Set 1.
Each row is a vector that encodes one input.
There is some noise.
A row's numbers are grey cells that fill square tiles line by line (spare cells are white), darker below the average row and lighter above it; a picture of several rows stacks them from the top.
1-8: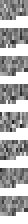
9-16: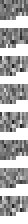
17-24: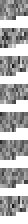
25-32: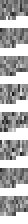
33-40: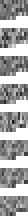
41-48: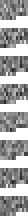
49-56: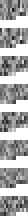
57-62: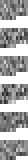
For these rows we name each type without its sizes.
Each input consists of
a point on a line.
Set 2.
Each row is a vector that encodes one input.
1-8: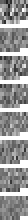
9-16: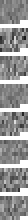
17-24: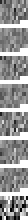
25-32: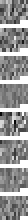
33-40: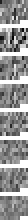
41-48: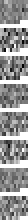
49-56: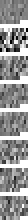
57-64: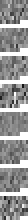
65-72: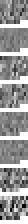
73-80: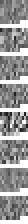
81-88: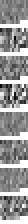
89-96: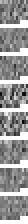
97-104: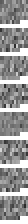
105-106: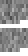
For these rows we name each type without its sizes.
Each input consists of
a node of a tree.
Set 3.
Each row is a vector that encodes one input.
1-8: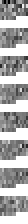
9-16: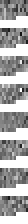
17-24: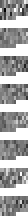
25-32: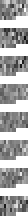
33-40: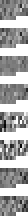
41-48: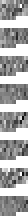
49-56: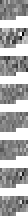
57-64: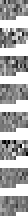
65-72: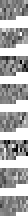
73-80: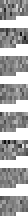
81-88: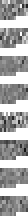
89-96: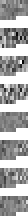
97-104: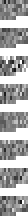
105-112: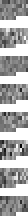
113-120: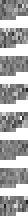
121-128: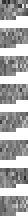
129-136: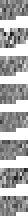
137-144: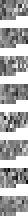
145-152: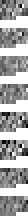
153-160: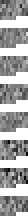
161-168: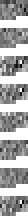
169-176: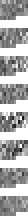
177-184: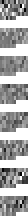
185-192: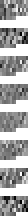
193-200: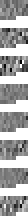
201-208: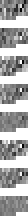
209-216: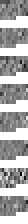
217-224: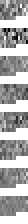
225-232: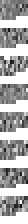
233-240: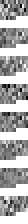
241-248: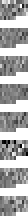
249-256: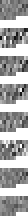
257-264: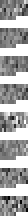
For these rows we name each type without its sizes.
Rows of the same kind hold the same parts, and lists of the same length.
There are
2 kinds of row.
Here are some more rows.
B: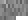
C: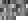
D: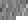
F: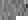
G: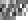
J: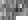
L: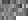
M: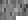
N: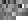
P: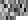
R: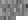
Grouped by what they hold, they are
B, C, D, F, G, J, L, M, N, R
P

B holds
a point on a circle.
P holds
a fixed value.
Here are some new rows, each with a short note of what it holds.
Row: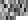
a fixed value
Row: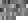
a point on a circle
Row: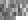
a point on a circle
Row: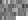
a point on a circle
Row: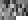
a point on a circle
